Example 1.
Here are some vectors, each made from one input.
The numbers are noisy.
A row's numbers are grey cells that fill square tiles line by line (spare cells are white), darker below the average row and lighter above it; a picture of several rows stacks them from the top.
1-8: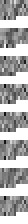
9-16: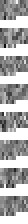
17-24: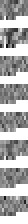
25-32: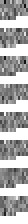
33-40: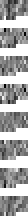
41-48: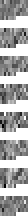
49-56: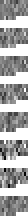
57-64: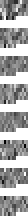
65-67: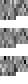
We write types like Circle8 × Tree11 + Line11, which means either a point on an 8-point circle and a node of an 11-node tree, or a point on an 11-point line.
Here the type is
Label6 + Tree8.
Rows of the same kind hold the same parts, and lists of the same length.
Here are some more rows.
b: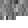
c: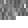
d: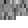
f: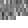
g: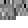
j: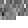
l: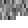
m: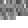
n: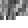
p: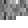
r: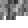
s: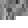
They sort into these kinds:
b, c, f, j, m, n, r, s
d, g, l, p

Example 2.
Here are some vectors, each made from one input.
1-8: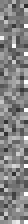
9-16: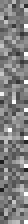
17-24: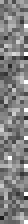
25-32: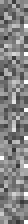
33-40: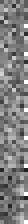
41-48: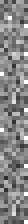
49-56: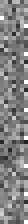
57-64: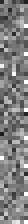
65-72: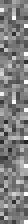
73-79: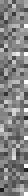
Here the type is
Line9 + Tree9.
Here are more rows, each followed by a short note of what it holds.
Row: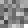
a point on a 9-point line
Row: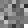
a node of a 9-node tree
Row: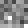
a point on a 9-point line
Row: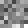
a point on a 9-point line
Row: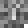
a node of a 9-node tree
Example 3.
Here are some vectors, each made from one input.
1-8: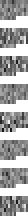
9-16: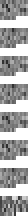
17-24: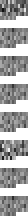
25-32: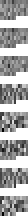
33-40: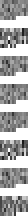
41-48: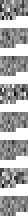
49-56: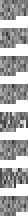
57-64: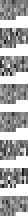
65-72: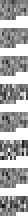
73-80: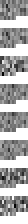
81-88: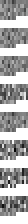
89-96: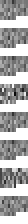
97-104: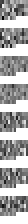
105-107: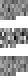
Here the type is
Bool × Bool × Bool + Line8.
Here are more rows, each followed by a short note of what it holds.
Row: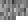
three true/false values
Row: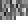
a point on an 8-point line
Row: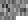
three true/false values
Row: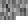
three true/false values
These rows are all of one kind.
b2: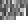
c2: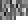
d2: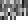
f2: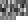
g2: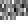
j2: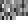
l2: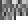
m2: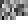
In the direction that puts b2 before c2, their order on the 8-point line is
m2, j2, d2, g2, f2, b2, c2, l2.
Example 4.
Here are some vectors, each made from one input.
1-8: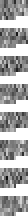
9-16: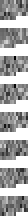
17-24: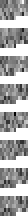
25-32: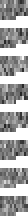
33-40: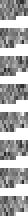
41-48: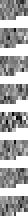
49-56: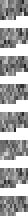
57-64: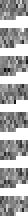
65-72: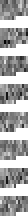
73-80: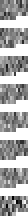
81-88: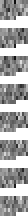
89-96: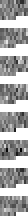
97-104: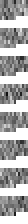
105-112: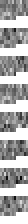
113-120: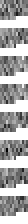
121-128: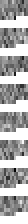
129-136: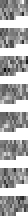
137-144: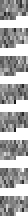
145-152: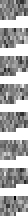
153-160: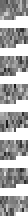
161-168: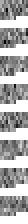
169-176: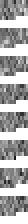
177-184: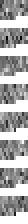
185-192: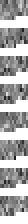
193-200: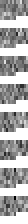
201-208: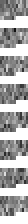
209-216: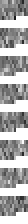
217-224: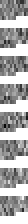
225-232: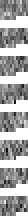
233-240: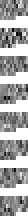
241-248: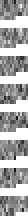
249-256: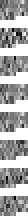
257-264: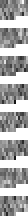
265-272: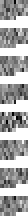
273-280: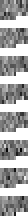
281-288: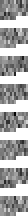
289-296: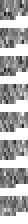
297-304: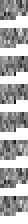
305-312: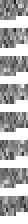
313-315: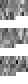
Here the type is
List2(Line11).
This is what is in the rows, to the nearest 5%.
All of them are lists of up to two points on an 11-point line: a few are empty, 35% hold one and 65% two.
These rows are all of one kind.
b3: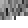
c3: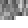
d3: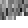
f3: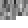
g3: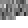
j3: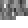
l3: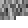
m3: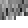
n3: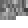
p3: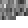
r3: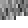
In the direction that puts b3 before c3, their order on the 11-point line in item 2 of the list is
d3, m3, b3, r3, l3, f3, n3, c3, g3, p3, j3.
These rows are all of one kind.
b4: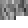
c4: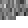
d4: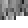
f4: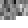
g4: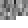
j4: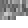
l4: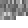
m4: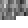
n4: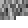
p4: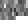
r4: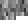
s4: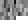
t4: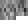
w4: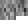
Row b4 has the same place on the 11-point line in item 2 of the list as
g4, n4 and s4.
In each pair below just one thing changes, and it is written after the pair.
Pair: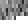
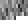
the place on the 11-point line in item 2 of the list
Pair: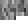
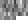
the place on the 11-point line in item 1 of the list
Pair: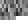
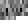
the place on the 11-point line in item 2 of the list
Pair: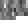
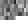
the place on the 11-point line in item 1 of the list
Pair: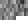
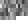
the place on the 11-point line in item 1 of the list
